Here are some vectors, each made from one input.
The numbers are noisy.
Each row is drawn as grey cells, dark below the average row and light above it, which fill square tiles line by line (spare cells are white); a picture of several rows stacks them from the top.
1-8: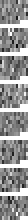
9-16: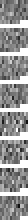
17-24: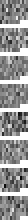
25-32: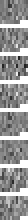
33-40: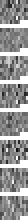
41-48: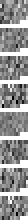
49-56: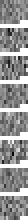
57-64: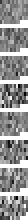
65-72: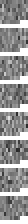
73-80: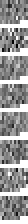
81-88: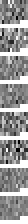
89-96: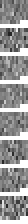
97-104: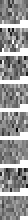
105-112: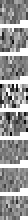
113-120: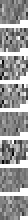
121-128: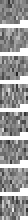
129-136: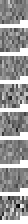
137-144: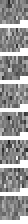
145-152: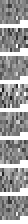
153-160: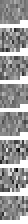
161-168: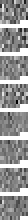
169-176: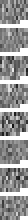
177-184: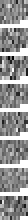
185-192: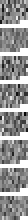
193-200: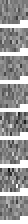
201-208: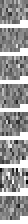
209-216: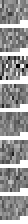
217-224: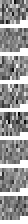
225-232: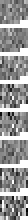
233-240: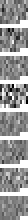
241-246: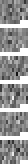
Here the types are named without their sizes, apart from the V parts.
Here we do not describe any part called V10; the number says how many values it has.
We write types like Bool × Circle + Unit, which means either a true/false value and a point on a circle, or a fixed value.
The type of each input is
Bool × (Tree + V10).
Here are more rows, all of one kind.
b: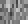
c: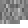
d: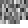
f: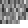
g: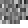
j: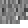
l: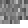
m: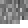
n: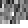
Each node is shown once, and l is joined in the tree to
f and n.
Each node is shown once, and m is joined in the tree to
c.
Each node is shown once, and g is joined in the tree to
b and j.
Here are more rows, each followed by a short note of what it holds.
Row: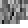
a true/false value and a value of V10
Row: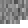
a true/false value and a value of V10
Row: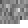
a node of a tree and a true/false value
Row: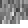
a node of a tree and a true/false value
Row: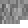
a node of a tree and a true/false value
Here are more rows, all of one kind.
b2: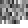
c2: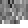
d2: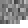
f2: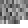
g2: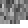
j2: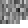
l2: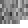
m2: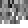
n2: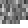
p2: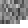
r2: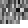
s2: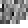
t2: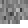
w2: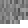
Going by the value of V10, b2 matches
c2, g2 and s2.
